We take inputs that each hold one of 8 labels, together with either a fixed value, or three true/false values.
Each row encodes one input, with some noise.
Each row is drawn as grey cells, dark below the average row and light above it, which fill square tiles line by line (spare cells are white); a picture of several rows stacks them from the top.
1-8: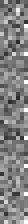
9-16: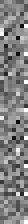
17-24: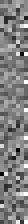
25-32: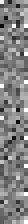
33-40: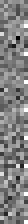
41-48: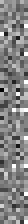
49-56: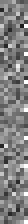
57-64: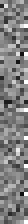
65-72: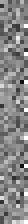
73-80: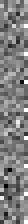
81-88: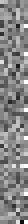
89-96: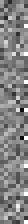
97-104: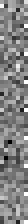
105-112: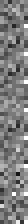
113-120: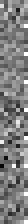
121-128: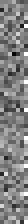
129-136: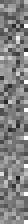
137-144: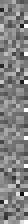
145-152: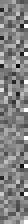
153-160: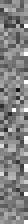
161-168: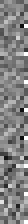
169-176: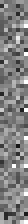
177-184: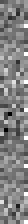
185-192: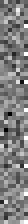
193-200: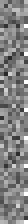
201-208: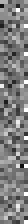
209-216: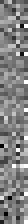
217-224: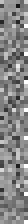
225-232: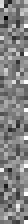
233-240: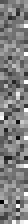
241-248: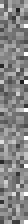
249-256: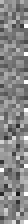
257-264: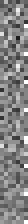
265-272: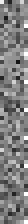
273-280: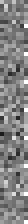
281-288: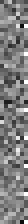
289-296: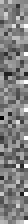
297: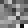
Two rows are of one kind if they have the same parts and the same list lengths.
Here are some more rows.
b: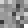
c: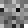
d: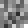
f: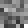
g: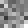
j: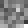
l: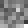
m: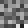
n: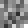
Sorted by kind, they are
b, c, d, f, g, m, n
j, l

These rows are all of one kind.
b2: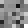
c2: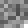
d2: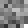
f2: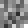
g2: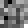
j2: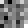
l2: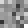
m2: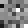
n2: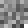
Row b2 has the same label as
l2 and n2.
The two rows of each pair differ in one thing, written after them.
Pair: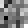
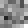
the label
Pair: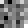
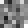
one of the three true/false values
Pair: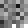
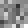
one of the three true/false values
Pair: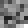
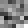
the label
